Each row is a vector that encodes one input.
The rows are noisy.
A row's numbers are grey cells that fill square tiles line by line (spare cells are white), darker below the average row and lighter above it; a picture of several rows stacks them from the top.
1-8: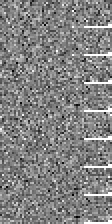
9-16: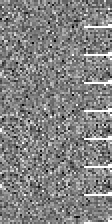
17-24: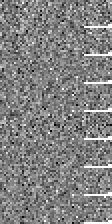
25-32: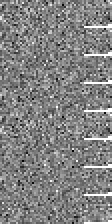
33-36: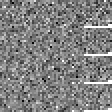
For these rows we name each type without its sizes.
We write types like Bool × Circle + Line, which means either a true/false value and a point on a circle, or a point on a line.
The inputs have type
Bool × Bool × Bool + Line.
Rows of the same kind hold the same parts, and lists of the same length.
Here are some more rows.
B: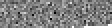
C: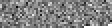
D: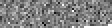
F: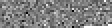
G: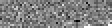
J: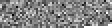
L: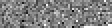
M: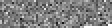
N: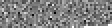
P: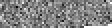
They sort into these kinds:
B, D, F, G, L, M, N
C, J, P

